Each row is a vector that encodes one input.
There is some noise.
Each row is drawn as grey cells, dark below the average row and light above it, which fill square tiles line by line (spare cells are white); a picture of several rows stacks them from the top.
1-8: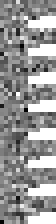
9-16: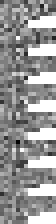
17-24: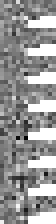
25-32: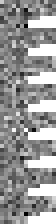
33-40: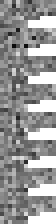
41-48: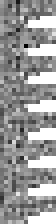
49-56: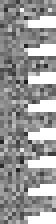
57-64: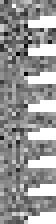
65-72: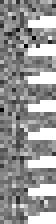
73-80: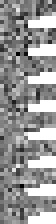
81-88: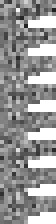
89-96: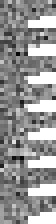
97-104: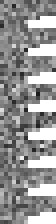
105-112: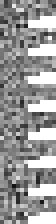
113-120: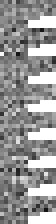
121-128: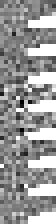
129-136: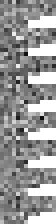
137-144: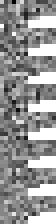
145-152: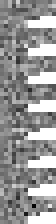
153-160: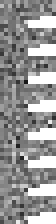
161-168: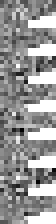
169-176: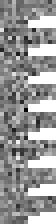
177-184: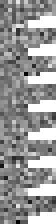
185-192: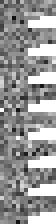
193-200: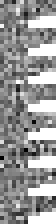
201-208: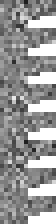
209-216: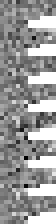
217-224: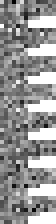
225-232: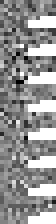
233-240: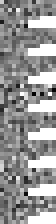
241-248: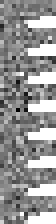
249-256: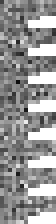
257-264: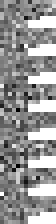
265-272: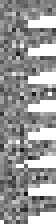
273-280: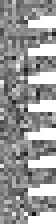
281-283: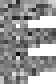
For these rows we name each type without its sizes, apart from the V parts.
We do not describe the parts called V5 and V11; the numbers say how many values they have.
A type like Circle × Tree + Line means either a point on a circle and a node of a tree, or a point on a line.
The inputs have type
(Bool × V5 + Circle) × Line + V11.
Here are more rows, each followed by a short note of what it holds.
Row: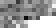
a point on a circle and a point on a line
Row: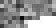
a point on a circle and a point on a line
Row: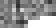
a point on a line, a true/false value and a value of V5
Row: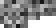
a value of V11
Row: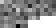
a value of V11
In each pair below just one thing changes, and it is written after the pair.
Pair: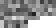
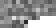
the place on the line
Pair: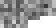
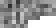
the value of V5
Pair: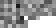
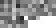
the value of V5
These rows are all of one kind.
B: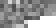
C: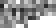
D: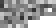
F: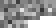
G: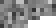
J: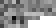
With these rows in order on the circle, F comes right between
B and J.
